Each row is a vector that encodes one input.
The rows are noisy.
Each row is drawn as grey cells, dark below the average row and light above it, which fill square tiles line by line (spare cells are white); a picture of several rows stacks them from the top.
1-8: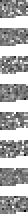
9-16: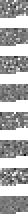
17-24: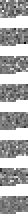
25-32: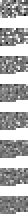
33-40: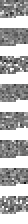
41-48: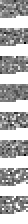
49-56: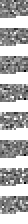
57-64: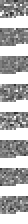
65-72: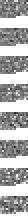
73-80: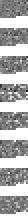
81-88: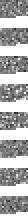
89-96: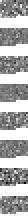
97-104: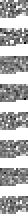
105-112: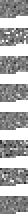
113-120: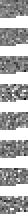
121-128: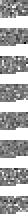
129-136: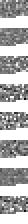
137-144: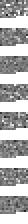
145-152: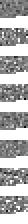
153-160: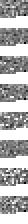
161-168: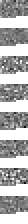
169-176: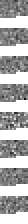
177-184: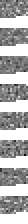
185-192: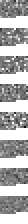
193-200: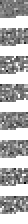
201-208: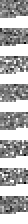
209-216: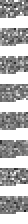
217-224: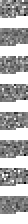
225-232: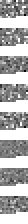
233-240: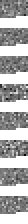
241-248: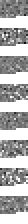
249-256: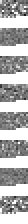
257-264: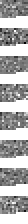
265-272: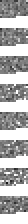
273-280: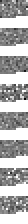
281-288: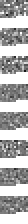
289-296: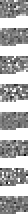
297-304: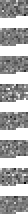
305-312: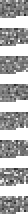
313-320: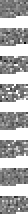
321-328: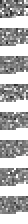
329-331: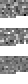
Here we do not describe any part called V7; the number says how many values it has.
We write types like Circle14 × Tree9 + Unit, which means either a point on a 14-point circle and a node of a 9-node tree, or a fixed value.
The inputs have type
(Bool × Circle8 + Unit) × V7 × V7 + Unit.
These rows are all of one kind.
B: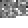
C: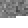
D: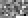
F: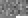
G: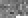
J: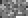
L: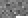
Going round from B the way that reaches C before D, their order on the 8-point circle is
B, G, L, C, J, D, F.
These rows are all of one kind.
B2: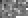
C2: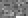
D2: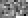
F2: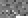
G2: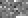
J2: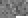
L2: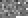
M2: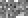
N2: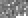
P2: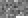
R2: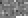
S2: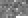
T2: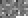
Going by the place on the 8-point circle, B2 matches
F2 and L2.
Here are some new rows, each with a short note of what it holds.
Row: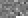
two values of V7
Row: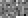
two values of V7
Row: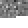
two values of V7
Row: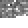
a point on an 8-point circle, a true/false value and two values of V7
